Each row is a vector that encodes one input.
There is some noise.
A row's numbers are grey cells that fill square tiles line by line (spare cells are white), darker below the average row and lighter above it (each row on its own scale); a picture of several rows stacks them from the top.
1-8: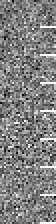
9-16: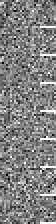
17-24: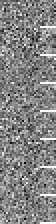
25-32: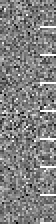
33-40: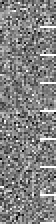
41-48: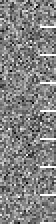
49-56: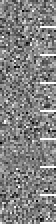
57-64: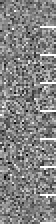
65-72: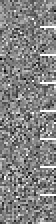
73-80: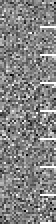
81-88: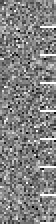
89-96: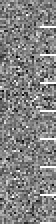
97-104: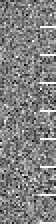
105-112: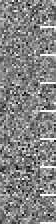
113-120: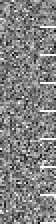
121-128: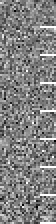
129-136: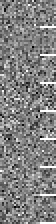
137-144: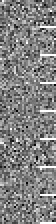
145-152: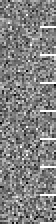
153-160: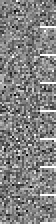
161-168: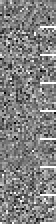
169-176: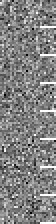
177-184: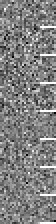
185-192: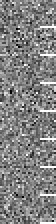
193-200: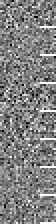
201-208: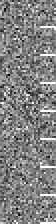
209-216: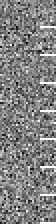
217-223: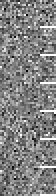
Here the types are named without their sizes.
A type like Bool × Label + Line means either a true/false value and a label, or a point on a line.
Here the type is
Label × Label × Label × Label.
